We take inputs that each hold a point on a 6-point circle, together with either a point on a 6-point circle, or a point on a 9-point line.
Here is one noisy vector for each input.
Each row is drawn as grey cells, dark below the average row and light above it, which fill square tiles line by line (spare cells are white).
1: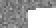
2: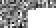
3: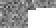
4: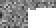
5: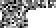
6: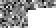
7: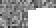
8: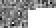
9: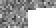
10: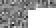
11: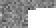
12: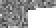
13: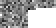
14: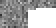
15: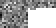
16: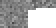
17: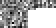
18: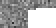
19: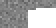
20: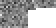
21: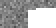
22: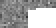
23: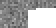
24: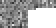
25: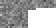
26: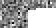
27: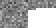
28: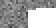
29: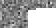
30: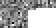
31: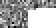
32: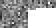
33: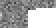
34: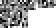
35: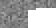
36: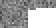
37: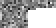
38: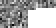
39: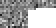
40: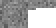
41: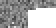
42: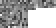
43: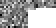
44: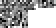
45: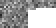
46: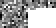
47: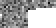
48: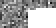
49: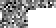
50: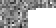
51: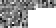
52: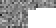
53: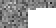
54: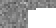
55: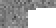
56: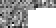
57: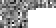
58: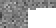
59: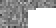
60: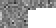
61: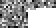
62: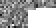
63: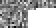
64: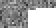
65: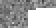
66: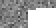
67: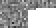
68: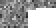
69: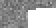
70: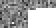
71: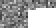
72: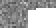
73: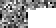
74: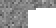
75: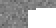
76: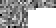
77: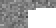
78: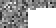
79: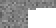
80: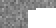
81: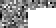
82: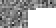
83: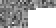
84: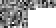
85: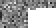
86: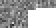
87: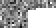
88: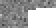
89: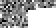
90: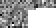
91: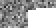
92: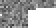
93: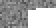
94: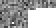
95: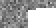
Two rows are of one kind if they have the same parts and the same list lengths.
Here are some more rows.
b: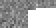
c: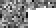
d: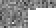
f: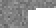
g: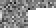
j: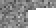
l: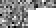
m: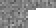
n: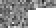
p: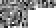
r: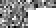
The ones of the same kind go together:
b, c, g, l, r
d, f, j, m, n, p

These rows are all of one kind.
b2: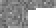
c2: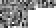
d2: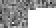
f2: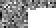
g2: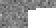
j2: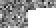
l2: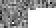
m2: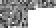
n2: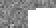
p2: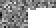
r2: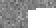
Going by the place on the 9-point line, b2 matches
j2 and r2.
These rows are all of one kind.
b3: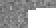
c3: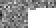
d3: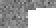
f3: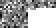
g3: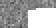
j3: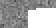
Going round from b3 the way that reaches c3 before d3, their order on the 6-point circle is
b3, g3, c3, f3, j3, d3.
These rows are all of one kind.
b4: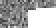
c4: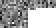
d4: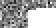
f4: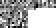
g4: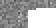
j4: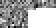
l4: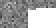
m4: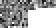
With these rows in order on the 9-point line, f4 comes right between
b4 and g4.
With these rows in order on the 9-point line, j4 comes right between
b4 and c4.
